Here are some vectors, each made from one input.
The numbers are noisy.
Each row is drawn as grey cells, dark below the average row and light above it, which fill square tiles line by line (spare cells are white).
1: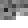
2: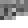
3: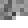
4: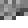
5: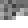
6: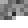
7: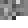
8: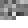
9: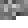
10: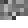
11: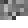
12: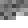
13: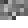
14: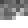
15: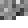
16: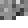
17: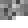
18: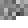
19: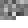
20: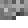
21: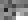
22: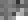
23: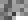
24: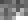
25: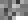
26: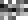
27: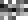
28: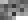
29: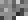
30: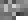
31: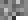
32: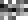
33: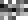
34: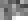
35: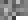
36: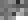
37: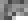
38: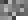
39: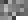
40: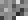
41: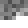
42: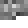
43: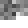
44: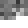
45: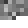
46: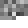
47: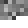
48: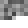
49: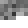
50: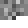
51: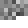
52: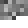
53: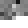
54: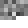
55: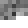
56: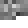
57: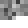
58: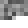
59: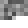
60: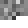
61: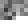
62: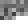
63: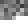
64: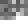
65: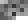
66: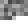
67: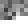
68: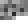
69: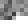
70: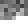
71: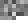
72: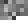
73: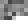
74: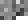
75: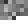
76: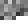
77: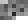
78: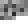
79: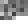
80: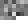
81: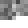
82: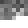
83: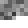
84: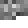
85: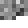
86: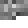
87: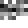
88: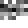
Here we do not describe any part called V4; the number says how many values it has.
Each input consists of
a list of up to two items, each a true/false value and a value of V4.
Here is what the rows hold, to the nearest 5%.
All of them are lists of up to two items, each a true/false value and a value of V4: about 5% are empty, 45% hold one and 50% two.
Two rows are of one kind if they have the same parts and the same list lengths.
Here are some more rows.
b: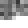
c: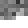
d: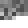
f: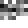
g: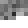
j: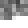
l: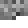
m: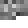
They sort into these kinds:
b, c, d, g, j
f
l, m

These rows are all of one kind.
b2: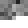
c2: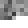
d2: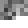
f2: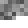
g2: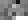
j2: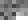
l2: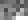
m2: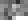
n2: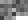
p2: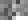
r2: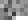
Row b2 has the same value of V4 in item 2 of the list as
f2, g2, j2 and n2.
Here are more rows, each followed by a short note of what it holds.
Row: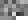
a list of one item
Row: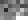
a list of two items
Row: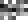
the empty list
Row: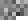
a list of one item
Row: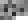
a list of two items
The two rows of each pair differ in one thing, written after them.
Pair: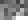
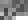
the value of V4 in item 1 of the list
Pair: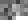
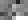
the value of V4 in item 2 of the list
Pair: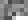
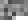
the true/false value in item 2 of the list
